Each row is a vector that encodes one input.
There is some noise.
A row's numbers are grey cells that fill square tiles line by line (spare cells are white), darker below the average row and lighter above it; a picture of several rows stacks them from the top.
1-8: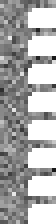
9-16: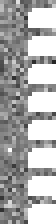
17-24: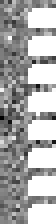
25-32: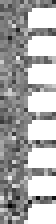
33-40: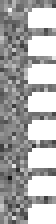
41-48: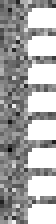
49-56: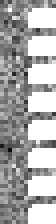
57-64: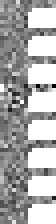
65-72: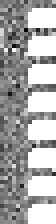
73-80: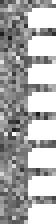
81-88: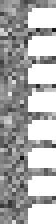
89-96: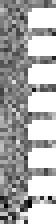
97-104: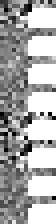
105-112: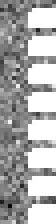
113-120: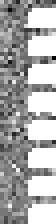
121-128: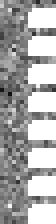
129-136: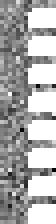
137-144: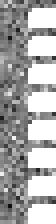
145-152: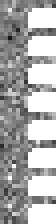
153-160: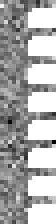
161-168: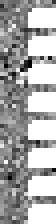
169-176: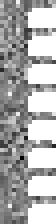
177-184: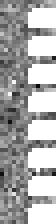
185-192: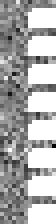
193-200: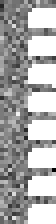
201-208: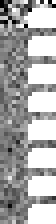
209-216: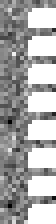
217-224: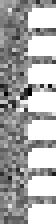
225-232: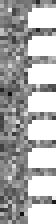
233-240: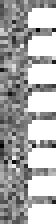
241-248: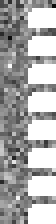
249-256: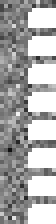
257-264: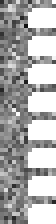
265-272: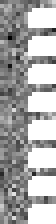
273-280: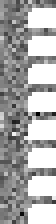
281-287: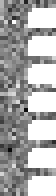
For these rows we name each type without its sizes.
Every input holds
a list of points on a line.
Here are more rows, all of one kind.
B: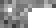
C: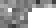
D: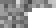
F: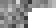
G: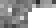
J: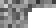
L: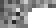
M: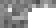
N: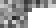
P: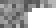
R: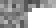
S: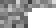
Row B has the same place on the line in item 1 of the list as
C, G and M.
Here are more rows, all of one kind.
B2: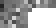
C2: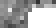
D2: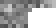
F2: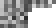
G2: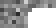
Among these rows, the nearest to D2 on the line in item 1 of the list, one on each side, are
C2 and F2.
